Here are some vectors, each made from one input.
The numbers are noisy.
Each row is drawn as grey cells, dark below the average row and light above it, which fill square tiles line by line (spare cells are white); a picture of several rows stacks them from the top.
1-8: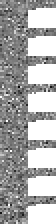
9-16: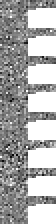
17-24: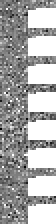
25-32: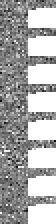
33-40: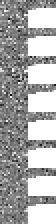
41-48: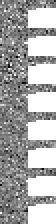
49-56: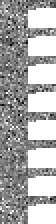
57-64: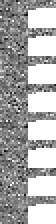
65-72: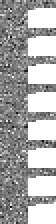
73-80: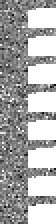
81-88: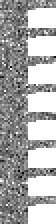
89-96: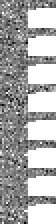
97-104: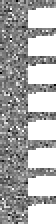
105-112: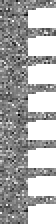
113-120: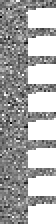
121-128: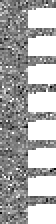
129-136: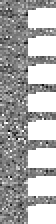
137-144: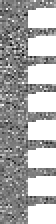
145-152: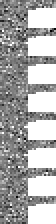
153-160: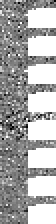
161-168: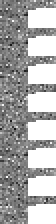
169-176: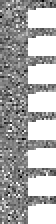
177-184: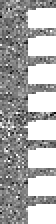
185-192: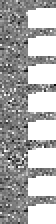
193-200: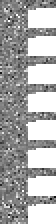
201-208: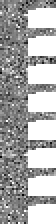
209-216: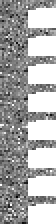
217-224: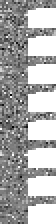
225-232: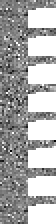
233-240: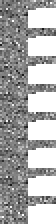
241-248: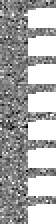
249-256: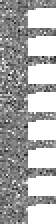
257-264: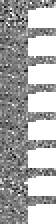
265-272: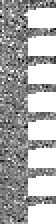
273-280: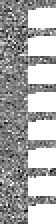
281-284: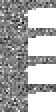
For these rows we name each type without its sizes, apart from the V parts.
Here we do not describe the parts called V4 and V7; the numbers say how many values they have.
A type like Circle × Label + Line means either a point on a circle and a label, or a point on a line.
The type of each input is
(Bool × Bool × Bool × Bool + Line) × (Tree × V4 × V7 + Unit).
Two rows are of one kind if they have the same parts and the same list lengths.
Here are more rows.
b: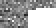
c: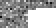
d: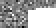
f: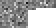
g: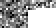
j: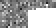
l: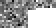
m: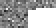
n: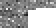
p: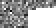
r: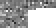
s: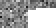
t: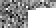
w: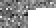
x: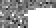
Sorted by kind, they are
b, g, m, n, t, w
c, f, j, l, r, s
d, p
x

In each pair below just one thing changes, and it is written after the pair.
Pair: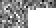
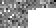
the value of V4
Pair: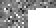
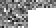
the node of the tree
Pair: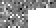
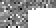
the value of V7
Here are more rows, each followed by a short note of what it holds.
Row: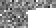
a node of a tree, four true/false values, a value of V4 and a value of V7
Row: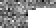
four true/false values
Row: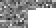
a node of a tree, four true/false values, a value of V4 and a value of V7
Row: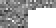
four true/false values
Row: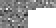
four true/false values
